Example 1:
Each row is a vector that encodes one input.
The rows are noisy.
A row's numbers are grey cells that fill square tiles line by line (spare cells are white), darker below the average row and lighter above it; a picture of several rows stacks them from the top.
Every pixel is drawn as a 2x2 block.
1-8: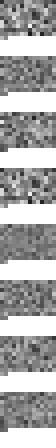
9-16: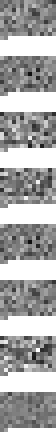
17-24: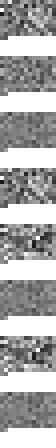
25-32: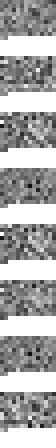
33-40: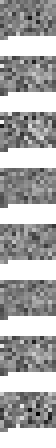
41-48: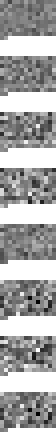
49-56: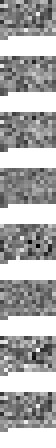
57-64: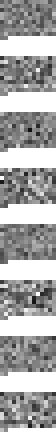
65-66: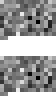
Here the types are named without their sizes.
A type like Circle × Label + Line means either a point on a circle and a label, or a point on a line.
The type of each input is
Tree.
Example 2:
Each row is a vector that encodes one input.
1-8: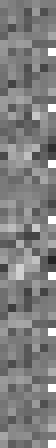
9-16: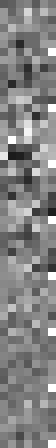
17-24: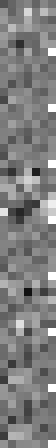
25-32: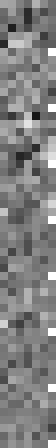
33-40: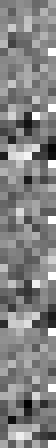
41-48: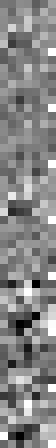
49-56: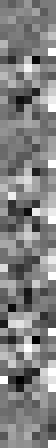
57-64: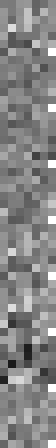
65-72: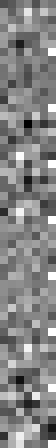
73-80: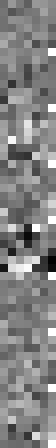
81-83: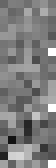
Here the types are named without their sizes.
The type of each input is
Bool × Bool × Bool.
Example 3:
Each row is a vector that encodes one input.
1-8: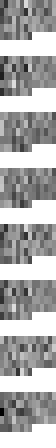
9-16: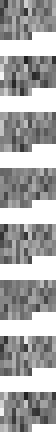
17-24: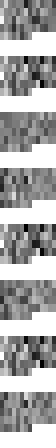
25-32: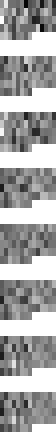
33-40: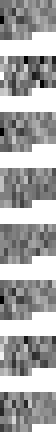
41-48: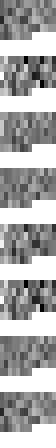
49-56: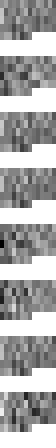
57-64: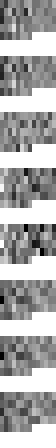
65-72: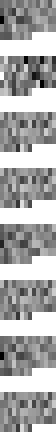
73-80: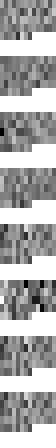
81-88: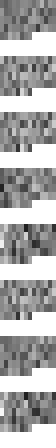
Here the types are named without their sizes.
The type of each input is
Line.
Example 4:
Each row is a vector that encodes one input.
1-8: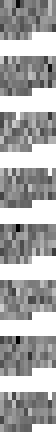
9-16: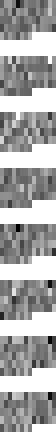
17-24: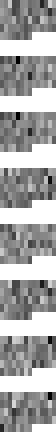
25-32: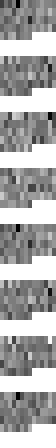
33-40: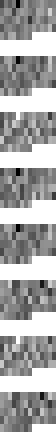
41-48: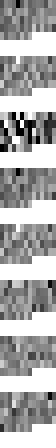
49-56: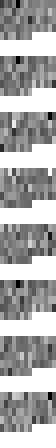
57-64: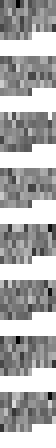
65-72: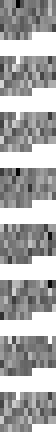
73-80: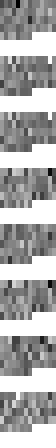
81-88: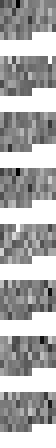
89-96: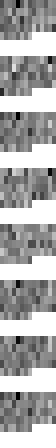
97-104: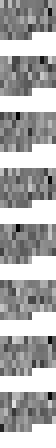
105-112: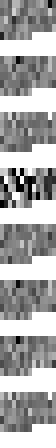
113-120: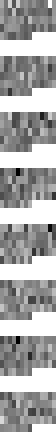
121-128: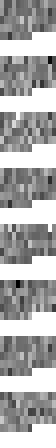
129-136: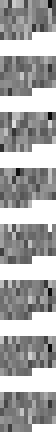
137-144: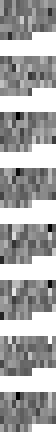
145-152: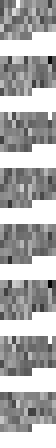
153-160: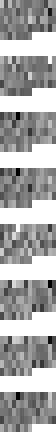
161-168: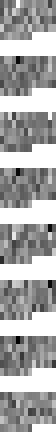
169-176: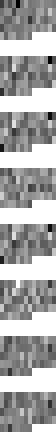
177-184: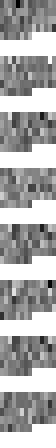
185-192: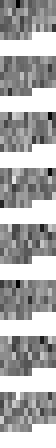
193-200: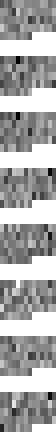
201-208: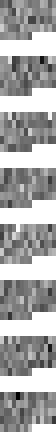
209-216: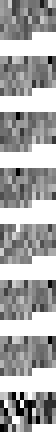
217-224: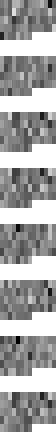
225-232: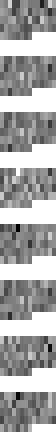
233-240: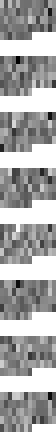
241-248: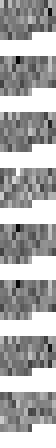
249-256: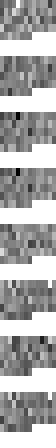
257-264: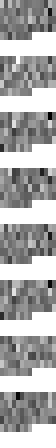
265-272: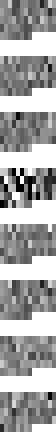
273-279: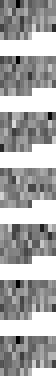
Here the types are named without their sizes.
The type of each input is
Circle + Unit.
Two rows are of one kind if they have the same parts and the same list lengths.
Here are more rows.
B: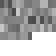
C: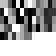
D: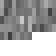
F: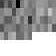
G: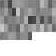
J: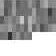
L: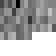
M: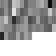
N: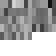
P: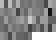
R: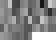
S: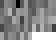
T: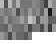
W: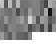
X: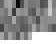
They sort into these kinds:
B, D, F, G, J, L, M, N, P, R, S, T, W, X
C

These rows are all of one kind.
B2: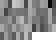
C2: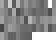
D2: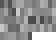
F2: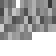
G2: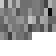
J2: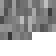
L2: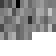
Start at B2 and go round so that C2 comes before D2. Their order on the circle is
B2, J2, G2, C2, L2, D2, F2.
